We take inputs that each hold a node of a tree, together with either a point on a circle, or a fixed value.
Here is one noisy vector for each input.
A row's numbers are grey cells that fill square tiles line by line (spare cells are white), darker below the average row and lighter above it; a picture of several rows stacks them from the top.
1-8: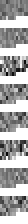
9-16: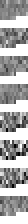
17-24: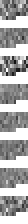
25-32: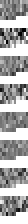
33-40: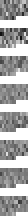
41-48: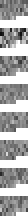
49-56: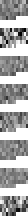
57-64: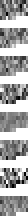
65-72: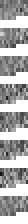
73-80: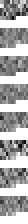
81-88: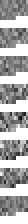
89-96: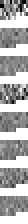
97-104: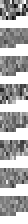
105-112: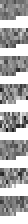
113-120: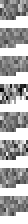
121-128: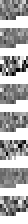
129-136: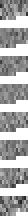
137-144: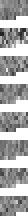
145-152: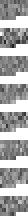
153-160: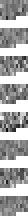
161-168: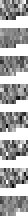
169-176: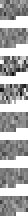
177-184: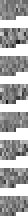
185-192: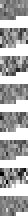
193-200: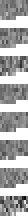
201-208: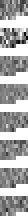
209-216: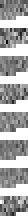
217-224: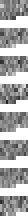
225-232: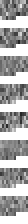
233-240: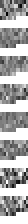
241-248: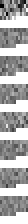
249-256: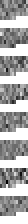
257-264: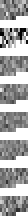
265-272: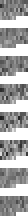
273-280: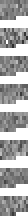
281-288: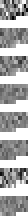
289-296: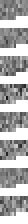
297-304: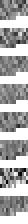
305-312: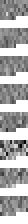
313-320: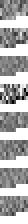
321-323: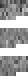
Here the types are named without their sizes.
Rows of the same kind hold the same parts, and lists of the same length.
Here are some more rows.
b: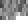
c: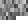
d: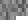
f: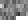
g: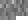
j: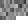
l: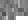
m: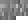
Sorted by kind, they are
b, c, l
d, f, g, j, m

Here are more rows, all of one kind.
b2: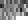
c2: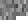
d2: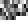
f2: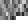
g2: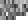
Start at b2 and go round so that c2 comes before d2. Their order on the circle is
b2, c2, g2, d2, f2.
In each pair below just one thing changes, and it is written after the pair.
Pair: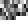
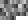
the place on the circle
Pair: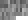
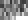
the node of the tree
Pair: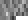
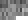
the node of the tree
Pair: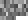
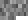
the place on the circle
